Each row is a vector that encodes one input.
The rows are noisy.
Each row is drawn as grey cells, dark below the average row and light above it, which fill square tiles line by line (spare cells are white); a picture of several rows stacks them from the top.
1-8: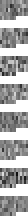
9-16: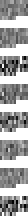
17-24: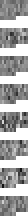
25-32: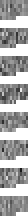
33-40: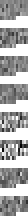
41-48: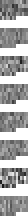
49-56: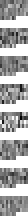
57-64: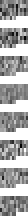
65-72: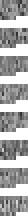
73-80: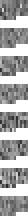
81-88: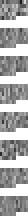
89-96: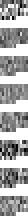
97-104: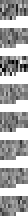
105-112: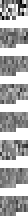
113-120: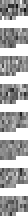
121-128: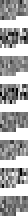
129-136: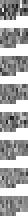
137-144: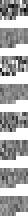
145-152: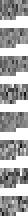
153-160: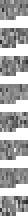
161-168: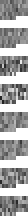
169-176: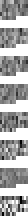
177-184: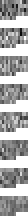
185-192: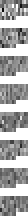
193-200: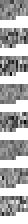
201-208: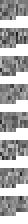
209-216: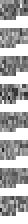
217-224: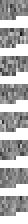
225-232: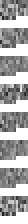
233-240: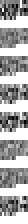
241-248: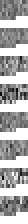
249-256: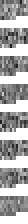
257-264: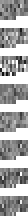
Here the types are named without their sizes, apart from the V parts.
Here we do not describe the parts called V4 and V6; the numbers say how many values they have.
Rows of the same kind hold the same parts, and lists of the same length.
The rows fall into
3 kinds.
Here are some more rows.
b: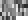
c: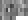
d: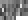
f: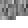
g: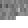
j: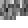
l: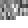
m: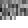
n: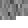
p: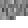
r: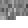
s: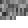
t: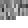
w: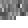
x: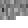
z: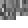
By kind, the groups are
b, d, j, w, z
c, l, m, n, p, t, x
f, g, r, s

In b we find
a node of a tree.
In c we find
a node of a tree, a value of V4 and a value of V6.
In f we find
a point on a circle, a node of a tree and a value of V6.
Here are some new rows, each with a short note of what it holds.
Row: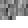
a point on a circle, a node of a tree and a value of V6
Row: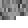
a node of a tree
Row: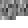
a point on a circle, a node of a tree and a value of V6
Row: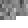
a node of a tree, a value of V4 and a value of V6
